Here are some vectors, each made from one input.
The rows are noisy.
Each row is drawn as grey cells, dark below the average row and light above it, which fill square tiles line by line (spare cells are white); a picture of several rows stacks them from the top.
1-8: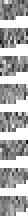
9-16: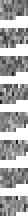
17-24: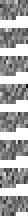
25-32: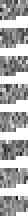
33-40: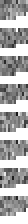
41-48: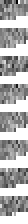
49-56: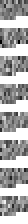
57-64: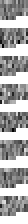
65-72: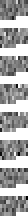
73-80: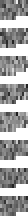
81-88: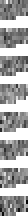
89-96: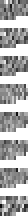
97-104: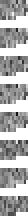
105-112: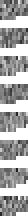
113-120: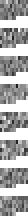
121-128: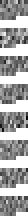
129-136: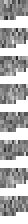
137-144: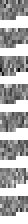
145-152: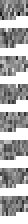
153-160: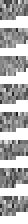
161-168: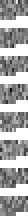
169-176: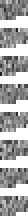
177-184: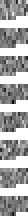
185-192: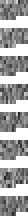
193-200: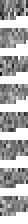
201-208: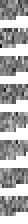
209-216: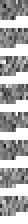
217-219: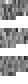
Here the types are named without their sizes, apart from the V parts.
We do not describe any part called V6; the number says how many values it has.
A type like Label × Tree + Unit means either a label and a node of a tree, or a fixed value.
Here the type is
Line + List(Bool × V6).
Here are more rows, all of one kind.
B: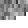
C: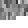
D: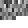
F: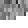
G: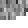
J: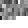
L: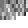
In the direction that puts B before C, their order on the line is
L, B, F, G, C, J, D.
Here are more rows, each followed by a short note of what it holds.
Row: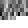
the empty list
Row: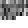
a list of two items
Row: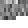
a list of two items
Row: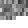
a list of two items
